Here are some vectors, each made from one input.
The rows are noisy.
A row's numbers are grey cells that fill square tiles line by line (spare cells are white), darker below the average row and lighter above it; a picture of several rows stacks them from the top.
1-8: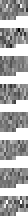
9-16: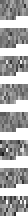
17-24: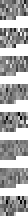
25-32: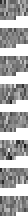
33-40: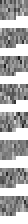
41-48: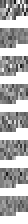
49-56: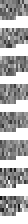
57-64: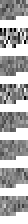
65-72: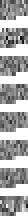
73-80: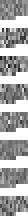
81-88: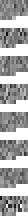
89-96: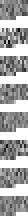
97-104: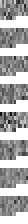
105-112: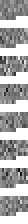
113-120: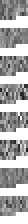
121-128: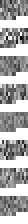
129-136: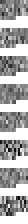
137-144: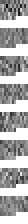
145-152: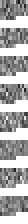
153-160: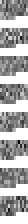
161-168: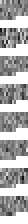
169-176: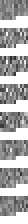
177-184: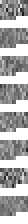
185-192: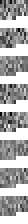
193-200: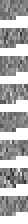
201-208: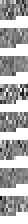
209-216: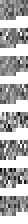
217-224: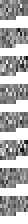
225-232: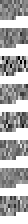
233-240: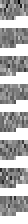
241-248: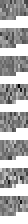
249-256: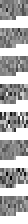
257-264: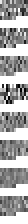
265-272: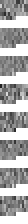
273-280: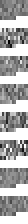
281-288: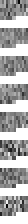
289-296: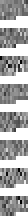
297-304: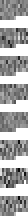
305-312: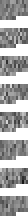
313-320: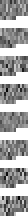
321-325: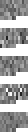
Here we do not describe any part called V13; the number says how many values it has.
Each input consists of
a true/false value, together with either a point on a 10-point line, or a value of V13.
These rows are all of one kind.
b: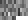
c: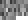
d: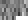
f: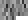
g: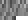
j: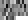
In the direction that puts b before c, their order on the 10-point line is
b, d, j, f, c, g.
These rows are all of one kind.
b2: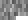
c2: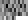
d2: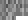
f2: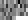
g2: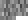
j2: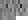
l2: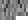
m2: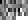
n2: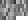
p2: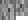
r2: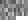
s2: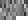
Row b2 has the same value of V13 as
c2, j2 and n2.
